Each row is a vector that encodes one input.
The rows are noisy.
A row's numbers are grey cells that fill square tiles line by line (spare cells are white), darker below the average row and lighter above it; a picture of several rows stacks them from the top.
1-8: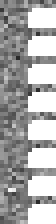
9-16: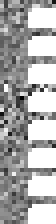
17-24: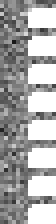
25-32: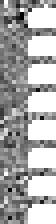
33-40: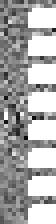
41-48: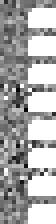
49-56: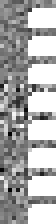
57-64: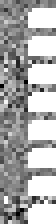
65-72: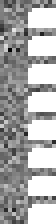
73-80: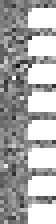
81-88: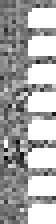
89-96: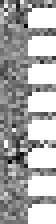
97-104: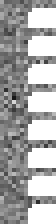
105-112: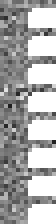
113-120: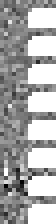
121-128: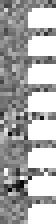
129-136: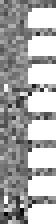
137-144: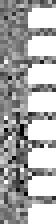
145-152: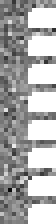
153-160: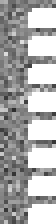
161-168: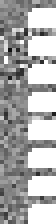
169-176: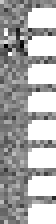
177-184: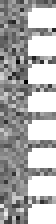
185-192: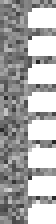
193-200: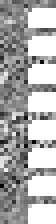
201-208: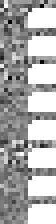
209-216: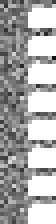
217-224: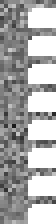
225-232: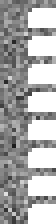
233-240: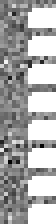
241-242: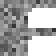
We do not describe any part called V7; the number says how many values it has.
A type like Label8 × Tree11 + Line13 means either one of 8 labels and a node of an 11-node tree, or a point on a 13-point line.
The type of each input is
Bool × Line5 + Line12 + V7.
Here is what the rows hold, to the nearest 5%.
About 20% of them hold a point on a 5-point line and a true/false value. About 50% of them hold a point on a 12-point line. The rest hold a value of V7.
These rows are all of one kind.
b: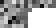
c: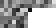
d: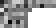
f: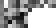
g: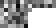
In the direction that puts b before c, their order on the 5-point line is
g, f, b, d, c.
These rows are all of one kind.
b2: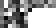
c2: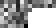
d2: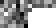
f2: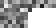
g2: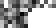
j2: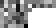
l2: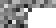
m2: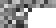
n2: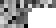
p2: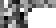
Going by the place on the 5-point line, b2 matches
c2, d2, j2 and p2.
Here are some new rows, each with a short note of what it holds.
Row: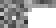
a value of V7
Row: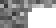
a value of V7
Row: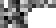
a point on a 5-point line and a true/false value
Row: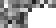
a point on a 5-point line and a true/false value
